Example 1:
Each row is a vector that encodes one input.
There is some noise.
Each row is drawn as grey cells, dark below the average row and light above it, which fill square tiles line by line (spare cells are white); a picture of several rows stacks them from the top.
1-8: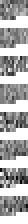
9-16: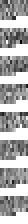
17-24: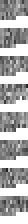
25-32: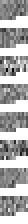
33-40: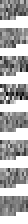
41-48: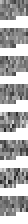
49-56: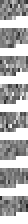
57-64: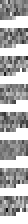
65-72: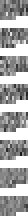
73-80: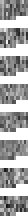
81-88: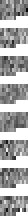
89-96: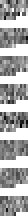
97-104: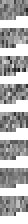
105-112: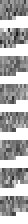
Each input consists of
either a point on a 6-point circle, a point on a 5-point line and a point on a 7-point line, or a fixed value, or three true/false values.
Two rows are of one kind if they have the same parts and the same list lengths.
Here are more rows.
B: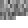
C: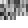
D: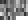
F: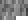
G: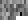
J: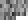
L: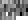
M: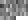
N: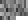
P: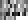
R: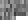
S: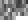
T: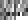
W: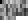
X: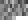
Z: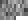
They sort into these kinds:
B, D, G, J, N, P, R, W
C, F, L, M, T, Z
S, X

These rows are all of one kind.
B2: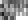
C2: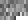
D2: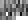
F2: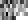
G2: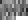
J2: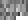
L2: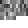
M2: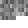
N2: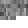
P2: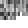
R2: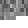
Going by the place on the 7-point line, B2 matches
D2, F2, M2 and P2.
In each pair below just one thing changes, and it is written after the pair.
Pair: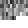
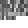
the place on the 6-point circle
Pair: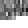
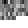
the place on the 6-point circle
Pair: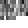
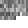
the place on the 6-point circle
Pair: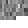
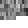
the place on the 6-point circle
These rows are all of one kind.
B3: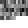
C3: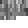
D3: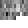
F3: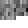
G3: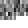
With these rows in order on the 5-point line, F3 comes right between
B3 and D3.
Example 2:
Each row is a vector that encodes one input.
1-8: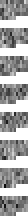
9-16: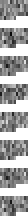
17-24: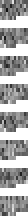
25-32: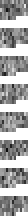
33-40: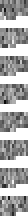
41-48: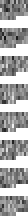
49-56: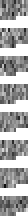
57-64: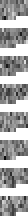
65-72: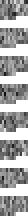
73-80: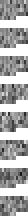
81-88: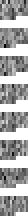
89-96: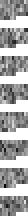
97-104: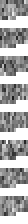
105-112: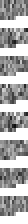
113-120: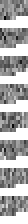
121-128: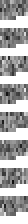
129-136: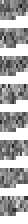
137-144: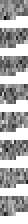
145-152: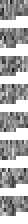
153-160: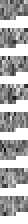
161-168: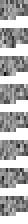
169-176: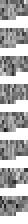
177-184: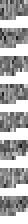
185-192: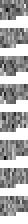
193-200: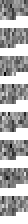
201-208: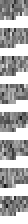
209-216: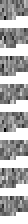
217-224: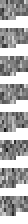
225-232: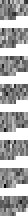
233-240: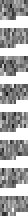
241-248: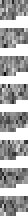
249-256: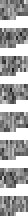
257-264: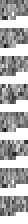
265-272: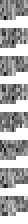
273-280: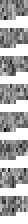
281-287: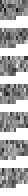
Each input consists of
either a point on a 13-point circle, or a point on a 6-point line and a node of a 9-node tree.
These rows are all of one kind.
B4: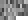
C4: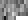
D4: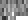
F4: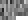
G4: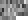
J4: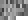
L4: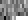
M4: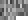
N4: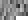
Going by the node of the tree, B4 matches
J4, M4 and N4.
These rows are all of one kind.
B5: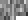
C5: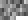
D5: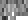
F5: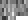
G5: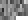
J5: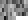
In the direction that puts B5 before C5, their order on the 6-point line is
B5, C5, G5, J5, F5, D5.
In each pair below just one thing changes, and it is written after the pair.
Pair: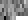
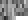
the place on the 6-point line
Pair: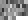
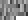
the place on the 6-point line
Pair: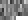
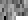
the node of the tree
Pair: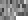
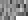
the place on the 6-point line
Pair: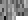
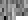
the place on the 6-point line
